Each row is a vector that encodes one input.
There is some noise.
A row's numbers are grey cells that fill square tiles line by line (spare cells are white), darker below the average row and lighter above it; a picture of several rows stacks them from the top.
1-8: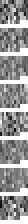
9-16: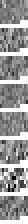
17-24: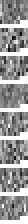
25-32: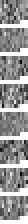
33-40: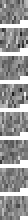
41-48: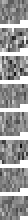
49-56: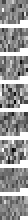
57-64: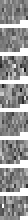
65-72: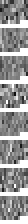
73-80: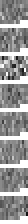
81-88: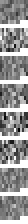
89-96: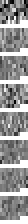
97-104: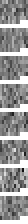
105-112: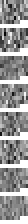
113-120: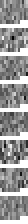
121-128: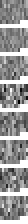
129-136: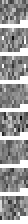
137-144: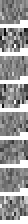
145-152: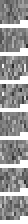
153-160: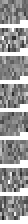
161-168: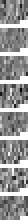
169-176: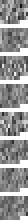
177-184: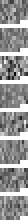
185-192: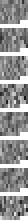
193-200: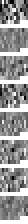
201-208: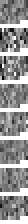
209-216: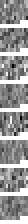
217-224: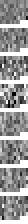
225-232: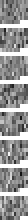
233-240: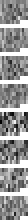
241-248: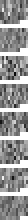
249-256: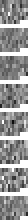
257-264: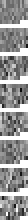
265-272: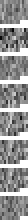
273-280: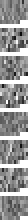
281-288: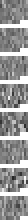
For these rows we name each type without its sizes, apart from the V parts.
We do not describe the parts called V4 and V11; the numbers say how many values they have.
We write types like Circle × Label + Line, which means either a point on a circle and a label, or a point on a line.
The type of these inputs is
Circle × V4 + Line × (Line + V11).
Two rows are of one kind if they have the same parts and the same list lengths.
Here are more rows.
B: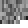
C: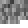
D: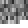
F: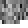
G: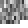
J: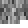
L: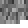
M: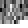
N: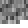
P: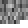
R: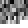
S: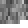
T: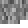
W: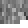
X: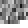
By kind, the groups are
B, C, D, L, N, R, S
F, M, P, X
G, J, T, W

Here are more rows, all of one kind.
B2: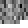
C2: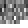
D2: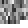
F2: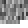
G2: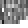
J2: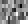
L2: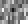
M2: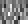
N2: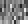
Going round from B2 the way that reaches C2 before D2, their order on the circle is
B2, L2, G2, M2, C2, D2, N2, J2, F2.
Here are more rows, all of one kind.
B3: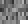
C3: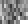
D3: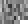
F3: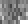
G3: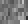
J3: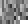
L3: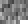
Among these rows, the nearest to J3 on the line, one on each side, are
D3 and L3.
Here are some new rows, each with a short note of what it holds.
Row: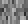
a point on each of two lines
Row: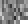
a point on a line and a value of V11
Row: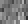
a point on a line and a value of V11
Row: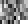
a point on a line and a value of V11
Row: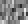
a point on a circle and a value of V4
